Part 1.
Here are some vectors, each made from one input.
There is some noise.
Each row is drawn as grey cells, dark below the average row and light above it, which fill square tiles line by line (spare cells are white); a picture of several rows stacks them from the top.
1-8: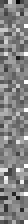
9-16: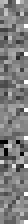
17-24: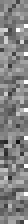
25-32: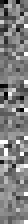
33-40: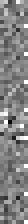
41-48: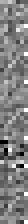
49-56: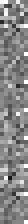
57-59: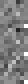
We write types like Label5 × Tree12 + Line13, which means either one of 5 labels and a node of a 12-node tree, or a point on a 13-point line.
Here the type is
Bool × Line6.
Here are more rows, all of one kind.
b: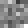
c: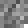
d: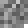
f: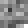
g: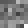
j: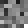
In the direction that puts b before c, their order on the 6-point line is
b, d, f, j, g, c.
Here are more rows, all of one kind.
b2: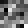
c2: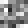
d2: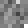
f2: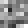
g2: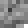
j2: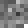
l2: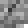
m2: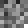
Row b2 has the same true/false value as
d2 and j2.
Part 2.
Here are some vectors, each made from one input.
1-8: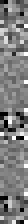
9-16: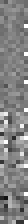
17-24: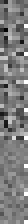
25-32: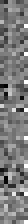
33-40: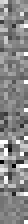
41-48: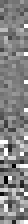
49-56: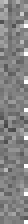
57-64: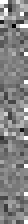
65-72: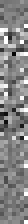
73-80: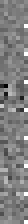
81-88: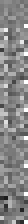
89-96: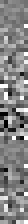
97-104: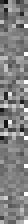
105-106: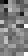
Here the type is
List2(Line7).
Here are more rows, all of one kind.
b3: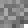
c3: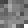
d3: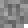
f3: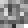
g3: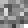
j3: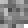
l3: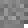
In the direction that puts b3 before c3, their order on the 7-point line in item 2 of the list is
f3, d3, g3, j3, b3, c3, l3.
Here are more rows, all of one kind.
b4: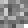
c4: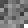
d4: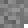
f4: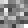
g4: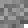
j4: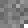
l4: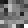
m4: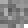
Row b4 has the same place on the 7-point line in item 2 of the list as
d4 and m4.
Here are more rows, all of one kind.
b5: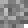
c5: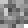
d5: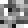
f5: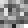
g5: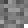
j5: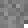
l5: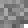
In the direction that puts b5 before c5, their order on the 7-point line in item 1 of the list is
f5, g5, l5, b5, j5, c5, d5.
